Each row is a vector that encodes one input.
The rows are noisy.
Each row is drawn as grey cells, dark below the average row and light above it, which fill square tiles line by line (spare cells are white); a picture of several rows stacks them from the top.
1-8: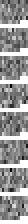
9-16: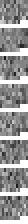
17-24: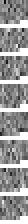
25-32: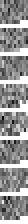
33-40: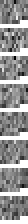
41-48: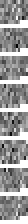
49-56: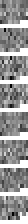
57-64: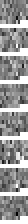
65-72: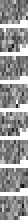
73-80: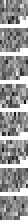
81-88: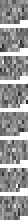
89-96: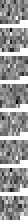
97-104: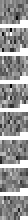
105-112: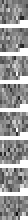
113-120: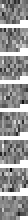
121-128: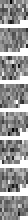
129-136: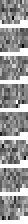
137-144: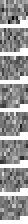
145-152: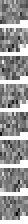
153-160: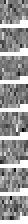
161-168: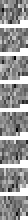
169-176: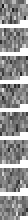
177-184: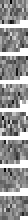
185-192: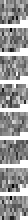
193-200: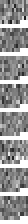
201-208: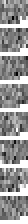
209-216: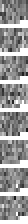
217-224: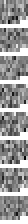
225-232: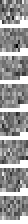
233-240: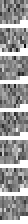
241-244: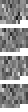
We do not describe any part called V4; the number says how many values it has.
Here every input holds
one of 8 labels, together with either a point on a 9-point circle, a true/false value and a value of V4, or one of 8 labels.
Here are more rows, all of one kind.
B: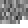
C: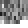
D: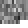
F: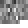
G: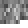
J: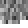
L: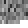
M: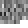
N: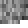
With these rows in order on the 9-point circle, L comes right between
B and M.
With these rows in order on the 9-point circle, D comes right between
B and N.
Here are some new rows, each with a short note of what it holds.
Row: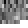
a point on a 9-point circle, one of 8 labels, a true/false value and a value of V4
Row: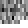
two labels (each one of 8)
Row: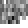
two labels (each one of 8)
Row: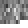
a point on a 9-point circle, one of 8 labels, a true/false value and a value of V4
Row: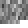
a point on a 9-point circle, one of 8 labels, a true/false value and a value of V4
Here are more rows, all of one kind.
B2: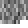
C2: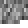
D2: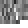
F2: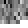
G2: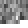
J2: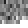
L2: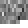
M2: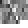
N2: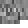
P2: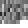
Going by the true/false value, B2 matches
F2, J2 and P2.
